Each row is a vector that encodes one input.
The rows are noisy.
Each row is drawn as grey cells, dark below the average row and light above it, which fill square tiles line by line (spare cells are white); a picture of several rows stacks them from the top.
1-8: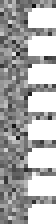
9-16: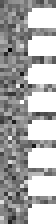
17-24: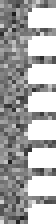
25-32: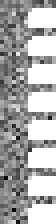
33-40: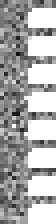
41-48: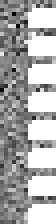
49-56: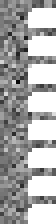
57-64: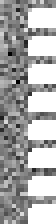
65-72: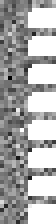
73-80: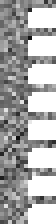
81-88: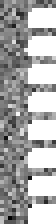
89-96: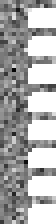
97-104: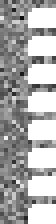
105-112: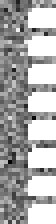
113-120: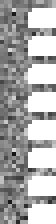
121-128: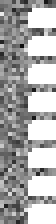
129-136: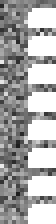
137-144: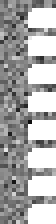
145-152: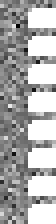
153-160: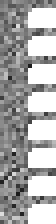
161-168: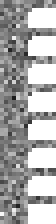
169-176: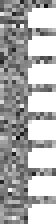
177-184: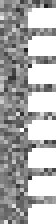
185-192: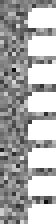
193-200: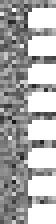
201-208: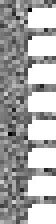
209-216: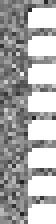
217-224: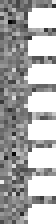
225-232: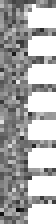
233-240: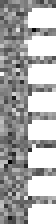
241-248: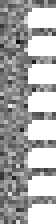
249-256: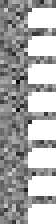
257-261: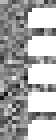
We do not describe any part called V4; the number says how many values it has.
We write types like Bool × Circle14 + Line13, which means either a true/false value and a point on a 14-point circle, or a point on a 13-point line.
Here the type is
Bool × List2(V4) + Label6 × Line10.
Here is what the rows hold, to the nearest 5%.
About 55% of them hold one of 6 labels and a point on a 10-point line. The rest hold a true/false value, together with a list of up to two values of V4.
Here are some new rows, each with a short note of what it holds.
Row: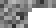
a true/false value, together with a list of one item
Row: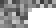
a true/false value, together with a list of two items
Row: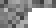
a true/false value, together with a list of one item
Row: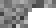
a true/false value, together with a list of one item
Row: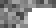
a true/false value, together with a list of two items
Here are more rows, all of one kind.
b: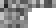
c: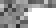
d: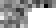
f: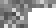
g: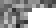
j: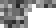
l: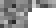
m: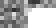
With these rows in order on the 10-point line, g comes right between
c and m.
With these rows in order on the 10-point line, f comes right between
b and l.
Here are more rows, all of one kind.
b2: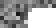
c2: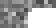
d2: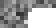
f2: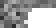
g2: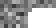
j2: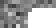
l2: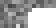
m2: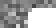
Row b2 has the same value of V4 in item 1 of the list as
c2 and d2.
